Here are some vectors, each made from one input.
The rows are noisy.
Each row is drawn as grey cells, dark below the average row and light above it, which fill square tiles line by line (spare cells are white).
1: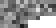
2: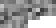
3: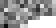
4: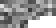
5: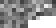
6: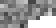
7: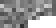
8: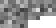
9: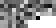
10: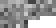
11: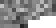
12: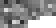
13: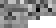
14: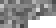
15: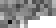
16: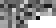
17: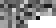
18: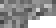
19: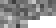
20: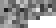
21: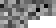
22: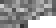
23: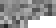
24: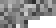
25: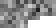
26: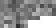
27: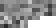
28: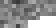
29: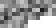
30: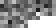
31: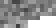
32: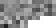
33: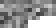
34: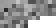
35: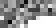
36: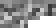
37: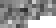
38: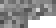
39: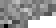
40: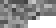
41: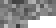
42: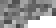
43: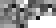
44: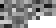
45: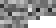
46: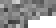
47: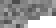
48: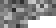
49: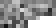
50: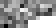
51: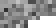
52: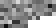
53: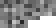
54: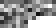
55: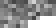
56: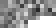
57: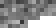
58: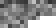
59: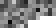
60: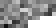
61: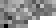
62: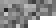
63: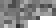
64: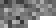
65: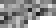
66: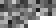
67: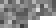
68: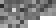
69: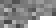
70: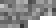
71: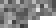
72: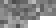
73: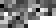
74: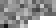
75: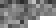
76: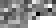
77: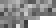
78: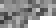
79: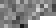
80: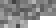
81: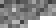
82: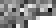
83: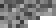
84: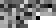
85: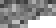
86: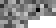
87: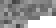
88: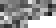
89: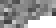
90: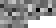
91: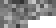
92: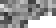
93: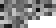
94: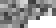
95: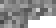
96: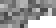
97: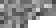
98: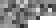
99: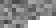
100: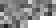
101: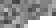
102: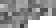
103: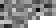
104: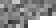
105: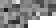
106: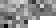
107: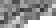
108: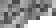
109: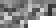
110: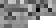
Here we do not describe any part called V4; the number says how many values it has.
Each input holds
a value of V4, together with either a point on a 5-point line, or a point on a 6-point line.
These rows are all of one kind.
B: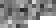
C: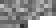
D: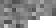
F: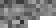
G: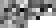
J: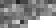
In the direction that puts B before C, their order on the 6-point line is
B, G, J, F, D, C.
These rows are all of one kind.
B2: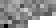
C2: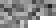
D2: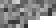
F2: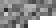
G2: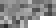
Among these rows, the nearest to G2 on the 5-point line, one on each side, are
B2 and C2.
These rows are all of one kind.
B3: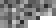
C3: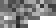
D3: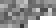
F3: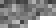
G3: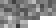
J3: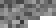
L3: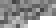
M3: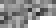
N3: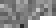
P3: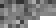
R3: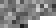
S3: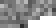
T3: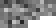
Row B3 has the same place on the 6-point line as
C3, S3 and T3.
